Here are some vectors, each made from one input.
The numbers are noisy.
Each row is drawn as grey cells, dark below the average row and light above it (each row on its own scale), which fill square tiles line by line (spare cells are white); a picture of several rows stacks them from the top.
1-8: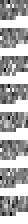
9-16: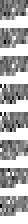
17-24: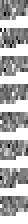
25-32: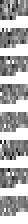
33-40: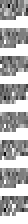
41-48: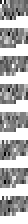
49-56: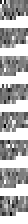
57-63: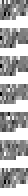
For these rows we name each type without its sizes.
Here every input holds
either a fixed value, or a node of a tree, or three true/false values.
